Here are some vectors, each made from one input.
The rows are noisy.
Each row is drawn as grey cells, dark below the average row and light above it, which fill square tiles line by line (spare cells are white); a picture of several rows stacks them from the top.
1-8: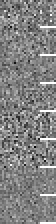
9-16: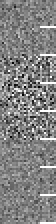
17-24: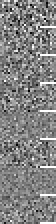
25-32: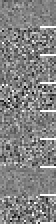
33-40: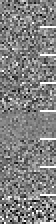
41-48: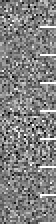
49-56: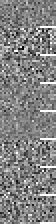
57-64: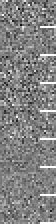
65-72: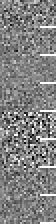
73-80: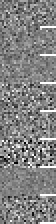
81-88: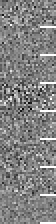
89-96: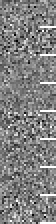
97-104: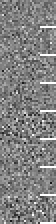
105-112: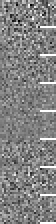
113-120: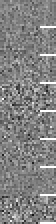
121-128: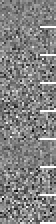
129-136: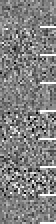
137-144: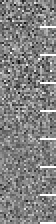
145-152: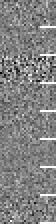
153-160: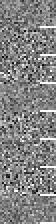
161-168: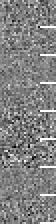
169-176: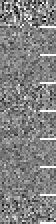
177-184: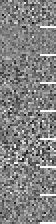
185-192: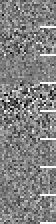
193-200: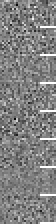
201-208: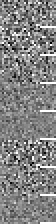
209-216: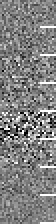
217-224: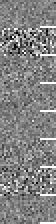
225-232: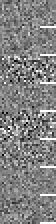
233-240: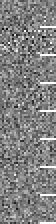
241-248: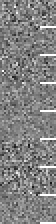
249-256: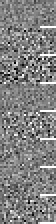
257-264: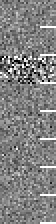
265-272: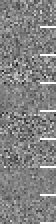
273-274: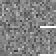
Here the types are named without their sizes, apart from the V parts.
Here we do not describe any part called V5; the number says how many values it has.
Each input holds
either three labels, or a point on a line and a value of V5.
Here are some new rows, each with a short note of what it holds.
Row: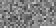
three labels
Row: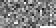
a point on a line and a value of V5
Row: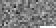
a point on a line and a value of V5
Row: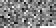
three labels
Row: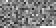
a point on a line and a value of V5
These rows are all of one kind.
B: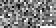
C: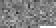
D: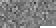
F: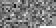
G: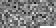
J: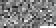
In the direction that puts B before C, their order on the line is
B, D, J, G, F, C.
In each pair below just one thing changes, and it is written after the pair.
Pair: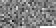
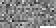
the value of V5
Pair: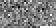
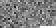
the place on the line
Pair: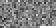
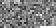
the value of V5
